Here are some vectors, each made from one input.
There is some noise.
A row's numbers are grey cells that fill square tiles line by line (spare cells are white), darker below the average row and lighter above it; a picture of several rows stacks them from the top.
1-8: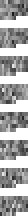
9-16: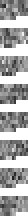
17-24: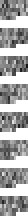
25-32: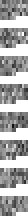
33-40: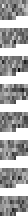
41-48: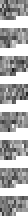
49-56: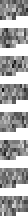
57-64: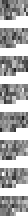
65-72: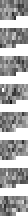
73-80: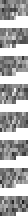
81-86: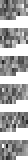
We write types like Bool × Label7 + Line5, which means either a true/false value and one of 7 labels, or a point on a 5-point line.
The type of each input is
Bool × Line8.
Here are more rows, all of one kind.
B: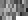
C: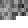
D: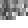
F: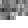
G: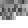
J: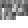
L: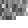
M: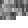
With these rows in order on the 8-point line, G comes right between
B and C.
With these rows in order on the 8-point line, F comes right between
B and D.
